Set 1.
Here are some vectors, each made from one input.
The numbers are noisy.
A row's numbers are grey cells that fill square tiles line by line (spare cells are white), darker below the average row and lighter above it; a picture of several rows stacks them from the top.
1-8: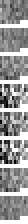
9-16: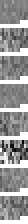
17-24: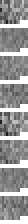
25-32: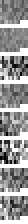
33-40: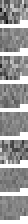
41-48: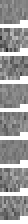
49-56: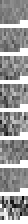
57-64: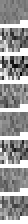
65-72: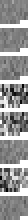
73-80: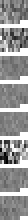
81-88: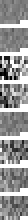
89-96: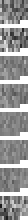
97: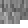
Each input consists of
a true/false value, together with either a point on a 13-point circle, or a fixed value.
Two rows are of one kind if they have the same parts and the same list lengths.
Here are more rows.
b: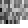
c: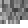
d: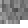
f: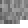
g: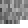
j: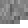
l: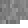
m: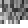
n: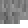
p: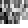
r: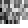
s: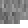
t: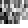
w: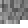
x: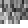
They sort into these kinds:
b, c, d, f, g, l, m, n, p, r, s, t, w, x
j

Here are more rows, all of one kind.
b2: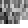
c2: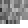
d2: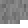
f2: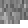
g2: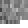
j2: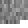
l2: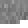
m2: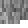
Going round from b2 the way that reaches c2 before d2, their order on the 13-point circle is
b2, f2, c2, g2, d2, j2, l2, m2.
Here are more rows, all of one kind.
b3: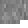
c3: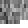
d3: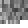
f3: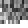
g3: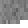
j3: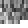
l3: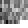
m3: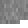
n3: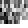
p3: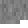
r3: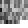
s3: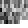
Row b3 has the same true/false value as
j3, l3, m3 and r3.
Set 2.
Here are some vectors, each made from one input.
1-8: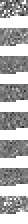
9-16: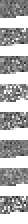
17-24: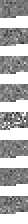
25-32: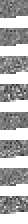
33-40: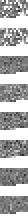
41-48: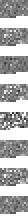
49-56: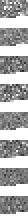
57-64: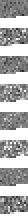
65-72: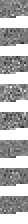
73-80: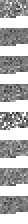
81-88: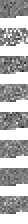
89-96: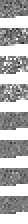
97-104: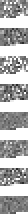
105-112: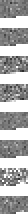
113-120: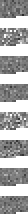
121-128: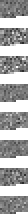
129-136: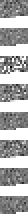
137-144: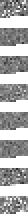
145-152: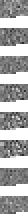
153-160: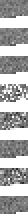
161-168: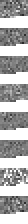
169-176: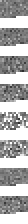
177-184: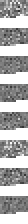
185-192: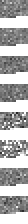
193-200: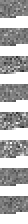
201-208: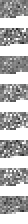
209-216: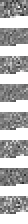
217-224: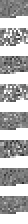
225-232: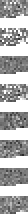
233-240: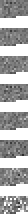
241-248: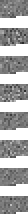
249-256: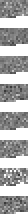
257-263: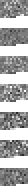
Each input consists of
a point on a 13-point circle, together with either a fixed value, or four true/false values.
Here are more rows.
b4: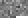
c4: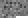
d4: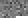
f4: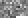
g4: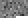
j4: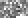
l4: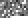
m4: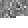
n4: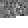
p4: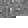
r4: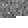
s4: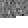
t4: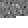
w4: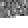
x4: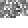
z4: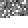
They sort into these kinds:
b4, c4, d4, f4, g4, j4, l4, m4, p4, x4, z4
n4, r4, s4, t4, w4

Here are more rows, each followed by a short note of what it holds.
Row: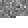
a point on a 13-point circle and four true/false values
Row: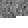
a point on a 13-point circle
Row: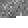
a point on a 13-point circle
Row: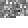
a point on a 13-point circle and four true/false values
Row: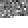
a point on a 13-point circle and four true/false values
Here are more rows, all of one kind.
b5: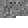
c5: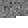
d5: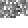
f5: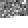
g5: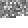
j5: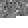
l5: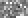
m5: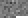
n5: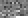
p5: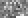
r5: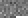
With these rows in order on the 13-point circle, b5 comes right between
c5 and d5.
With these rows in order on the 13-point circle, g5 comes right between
f5 and p5.
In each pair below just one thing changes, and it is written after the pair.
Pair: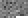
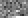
one of the four true/false values
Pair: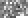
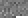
one of the four true/false values
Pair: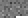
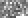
one of the four true/false values
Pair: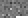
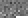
the place on the 13-point circle
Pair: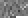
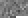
one of the four true/false values
